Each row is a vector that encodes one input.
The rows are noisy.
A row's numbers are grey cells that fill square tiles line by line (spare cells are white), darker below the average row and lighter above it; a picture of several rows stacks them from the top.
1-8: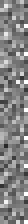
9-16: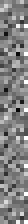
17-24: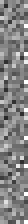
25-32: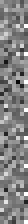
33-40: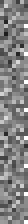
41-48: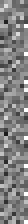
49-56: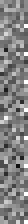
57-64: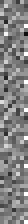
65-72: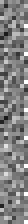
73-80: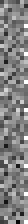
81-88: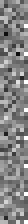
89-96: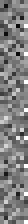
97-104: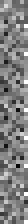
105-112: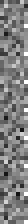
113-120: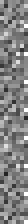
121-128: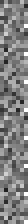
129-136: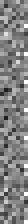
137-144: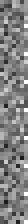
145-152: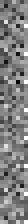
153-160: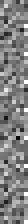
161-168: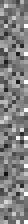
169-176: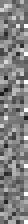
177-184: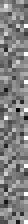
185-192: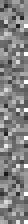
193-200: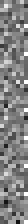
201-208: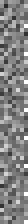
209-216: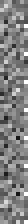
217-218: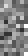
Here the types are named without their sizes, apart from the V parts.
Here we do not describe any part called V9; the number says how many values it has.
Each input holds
a point on a line, a true/false value and a value of V9.
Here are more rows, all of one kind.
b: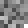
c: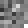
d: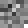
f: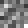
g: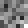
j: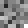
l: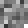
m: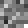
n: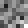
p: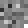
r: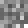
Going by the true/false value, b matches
j, l and r.
